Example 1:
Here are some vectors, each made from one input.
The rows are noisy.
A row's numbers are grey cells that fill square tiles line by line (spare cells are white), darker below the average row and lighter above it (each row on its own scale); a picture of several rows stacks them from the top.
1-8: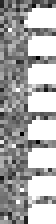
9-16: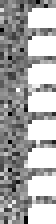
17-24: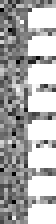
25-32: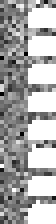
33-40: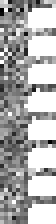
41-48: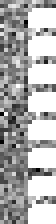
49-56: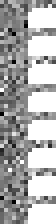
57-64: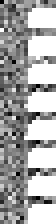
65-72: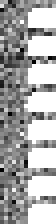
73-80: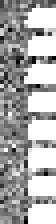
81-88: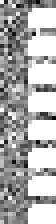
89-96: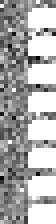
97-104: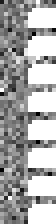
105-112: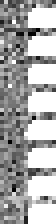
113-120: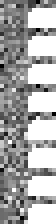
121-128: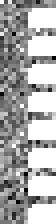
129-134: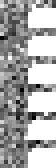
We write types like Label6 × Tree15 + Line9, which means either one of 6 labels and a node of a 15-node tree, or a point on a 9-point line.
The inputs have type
(Circle5 + Line7) × Label6.
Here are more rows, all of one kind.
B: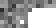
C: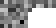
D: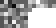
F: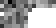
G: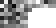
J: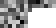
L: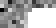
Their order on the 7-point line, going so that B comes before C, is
B, L, G, F, D, C, J.
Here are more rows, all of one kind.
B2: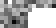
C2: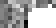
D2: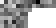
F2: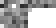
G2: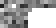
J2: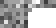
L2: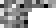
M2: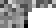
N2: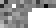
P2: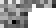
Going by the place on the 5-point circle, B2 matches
D2 and P2.
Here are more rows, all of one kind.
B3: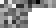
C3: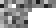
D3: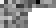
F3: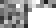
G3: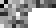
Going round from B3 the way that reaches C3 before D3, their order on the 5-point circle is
B3, F3, C3, G3, D3.
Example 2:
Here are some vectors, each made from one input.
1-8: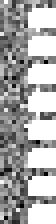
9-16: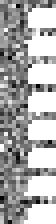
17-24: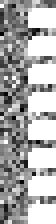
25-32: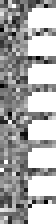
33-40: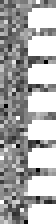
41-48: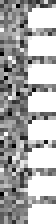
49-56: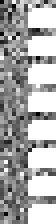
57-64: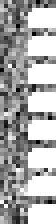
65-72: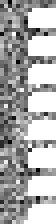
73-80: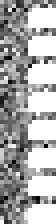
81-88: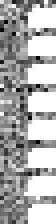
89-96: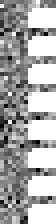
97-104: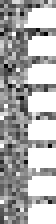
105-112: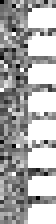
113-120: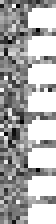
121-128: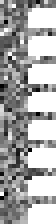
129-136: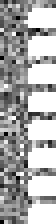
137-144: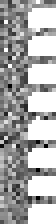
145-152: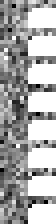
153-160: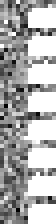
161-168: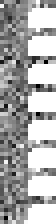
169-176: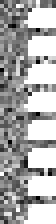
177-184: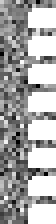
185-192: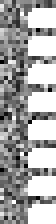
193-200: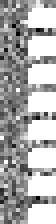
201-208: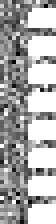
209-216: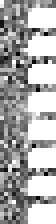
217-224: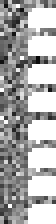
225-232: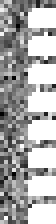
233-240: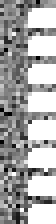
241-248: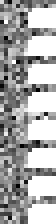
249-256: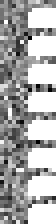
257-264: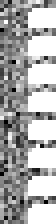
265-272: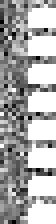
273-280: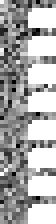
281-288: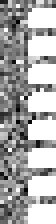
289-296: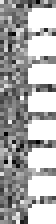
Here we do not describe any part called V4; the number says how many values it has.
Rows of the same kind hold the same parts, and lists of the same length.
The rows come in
2 kinds.
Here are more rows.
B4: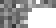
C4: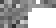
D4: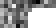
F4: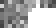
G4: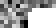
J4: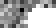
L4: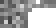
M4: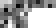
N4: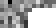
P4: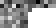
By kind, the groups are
B4, C4, D4, J4
F4, G4, L4, M4, N4, P4

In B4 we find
one of 6 labels and a value of V4.
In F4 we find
a point on a 14-point circle and a value of V4.
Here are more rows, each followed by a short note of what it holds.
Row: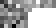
one of 6 labels and a value of V4
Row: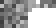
a point on a 14-point circle and a value of V4
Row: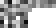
a point on a 14-point circle and a value of V4
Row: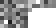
one of 6 labels and a value of V4
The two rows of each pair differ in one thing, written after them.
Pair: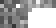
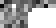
the value of V4
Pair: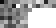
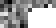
the value of V4
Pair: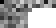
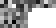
the value of V4
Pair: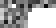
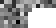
the value of V4
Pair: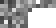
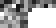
the label
